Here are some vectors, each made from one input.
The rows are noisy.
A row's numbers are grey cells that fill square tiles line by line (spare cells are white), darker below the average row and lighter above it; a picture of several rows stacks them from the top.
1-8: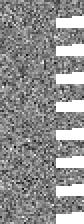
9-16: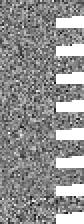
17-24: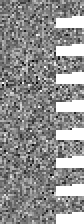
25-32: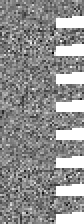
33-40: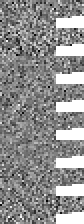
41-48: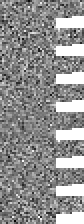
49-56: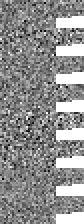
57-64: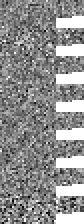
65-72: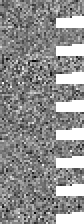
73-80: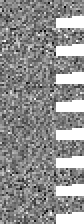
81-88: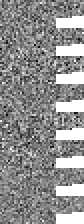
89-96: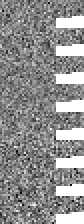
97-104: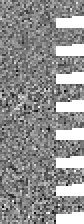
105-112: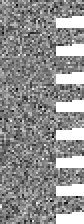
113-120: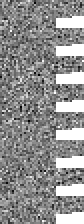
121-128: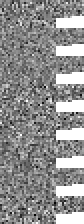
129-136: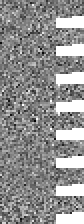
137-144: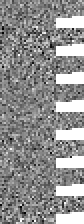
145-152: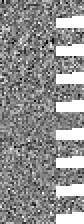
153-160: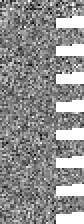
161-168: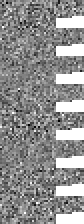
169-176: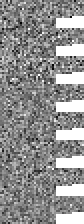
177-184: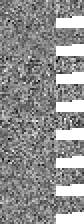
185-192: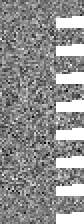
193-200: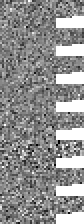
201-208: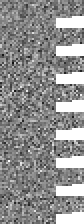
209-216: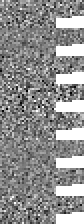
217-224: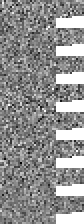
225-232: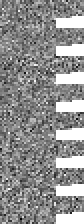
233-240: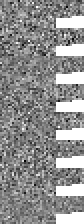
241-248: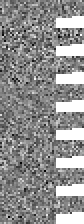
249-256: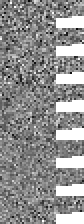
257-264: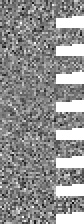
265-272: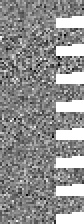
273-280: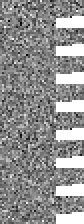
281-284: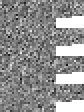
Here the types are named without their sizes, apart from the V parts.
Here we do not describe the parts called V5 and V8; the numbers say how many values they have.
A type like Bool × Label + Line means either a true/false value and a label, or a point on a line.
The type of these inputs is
Bool × Circle × V8 + Line + V5.
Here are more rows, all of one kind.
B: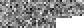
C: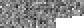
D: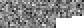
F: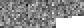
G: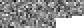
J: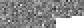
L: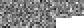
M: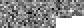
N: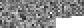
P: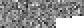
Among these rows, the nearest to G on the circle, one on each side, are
B and D.
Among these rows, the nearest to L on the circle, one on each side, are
J and P.
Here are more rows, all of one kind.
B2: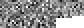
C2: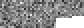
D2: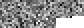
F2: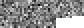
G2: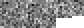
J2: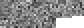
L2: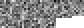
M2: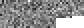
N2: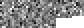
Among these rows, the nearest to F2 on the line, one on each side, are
G2 and J2.
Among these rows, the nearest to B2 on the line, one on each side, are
G2 and M2.
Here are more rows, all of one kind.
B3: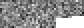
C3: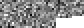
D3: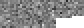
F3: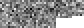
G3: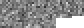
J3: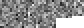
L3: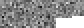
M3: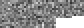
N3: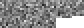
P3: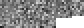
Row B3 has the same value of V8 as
C3 and L3.
